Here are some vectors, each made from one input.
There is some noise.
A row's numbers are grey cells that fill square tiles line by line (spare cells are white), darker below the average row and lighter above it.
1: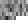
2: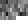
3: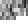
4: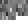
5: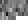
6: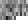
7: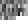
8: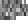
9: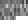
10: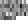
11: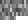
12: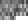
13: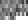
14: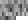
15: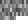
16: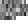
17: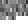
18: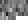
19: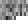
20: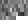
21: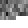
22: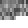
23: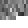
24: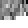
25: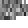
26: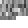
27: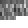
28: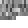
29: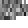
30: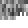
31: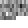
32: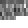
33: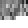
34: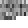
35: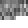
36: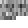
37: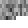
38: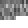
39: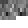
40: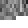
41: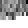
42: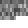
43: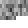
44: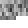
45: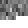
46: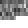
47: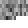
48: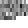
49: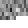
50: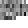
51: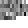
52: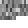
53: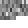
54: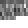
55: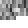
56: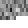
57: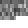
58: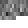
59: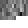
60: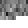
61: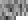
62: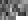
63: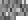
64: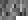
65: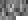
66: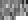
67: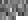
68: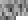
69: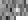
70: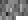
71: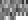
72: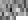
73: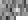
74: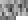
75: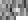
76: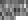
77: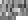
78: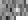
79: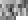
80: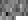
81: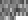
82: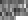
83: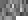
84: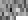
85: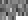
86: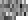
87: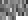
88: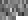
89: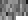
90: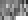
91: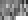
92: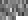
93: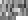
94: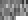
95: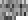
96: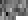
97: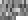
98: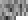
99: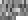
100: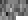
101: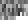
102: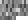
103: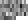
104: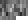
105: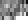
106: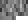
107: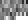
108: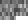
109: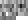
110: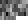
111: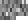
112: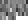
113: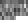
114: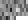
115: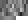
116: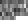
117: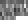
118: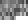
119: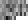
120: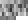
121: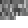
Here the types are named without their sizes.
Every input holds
either three true/false values, or a list of points on a line.
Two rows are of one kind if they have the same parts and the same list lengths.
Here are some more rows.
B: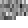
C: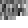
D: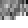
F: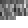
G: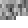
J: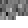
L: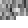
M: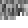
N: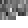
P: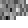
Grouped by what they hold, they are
B, G, L, P
C, M
D, F
J, N

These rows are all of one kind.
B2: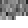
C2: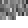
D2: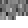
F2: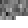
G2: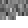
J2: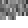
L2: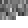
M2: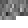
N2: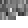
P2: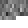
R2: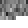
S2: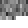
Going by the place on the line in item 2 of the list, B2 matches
C2, D2 and L2.
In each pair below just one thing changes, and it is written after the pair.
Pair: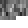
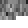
the place on the line in item 1 of the list
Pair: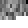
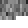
the place on the line in item 2 of the list
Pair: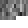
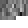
the place on the line in item 2 of the list
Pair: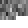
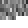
the place on the line in item 1 of the list
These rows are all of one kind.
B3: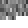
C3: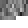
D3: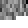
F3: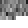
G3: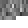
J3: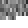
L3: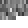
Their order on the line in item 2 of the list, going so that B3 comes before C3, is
L3, F3, D3, B3, J3, G3, C3.
